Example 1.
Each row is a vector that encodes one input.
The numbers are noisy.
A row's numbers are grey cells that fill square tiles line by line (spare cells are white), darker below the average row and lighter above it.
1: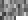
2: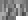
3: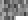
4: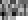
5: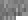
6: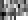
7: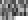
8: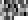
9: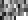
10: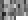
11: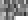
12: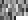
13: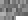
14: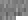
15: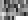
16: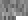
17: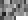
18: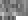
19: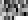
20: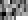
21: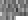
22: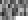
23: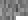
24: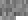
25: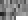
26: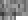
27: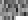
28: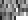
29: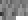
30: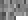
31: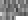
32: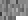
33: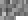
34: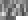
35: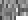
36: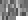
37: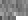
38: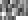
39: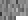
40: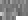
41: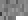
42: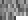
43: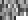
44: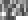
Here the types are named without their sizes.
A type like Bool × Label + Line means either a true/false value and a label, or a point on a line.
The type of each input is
Bool × Bool × Bool + Unit.
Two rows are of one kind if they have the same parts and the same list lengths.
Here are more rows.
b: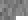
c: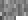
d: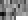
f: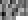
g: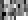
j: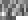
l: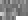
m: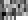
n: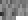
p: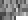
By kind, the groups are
b, c, d, f, g, l, m, n, p
j

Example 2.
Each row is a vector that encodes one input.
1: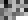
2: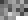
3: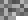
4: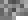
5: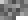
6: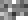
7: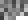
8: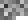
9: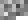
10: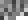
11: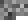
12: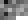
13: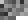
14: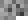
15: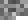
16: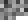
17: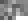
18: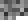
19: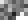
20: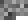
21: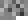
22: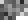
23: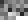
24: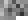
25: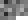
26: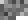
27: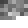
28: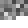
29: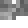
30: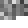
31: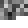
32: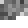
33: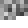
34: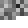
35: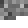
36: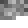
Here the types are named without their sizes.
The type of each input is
Label.
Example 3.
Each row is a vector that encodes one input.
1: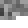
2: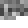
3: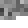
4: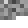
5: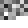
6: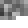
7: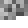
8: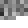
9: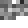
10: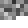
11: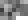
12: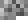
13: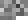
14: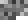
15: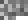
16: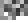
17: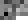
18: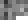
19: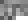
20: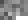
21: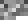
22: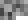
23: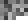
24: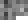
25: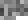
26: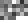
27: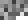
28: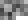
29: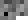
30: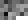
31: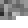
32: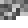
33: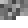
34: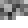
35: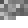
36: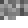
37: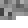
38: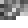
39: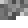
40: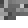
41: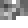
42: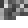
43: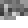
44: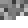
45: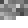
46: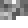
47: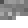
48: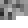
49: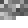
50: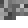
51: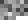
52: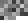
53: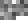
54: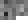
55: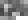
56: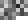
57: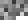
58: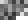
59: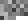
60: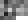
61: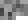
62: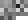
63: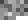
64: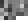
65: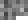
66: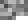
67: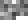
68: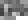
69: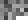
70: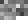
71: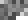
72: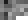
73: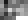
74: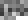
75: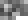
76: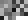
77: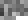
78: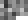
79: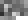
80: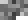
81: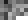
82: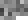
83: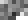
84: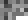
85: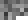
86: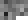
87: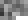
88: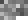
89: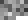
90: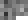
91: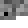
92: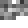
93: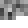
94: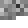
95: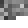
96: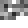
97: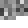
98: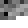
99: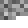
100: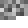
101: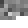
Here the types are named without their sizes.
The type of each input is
Label.
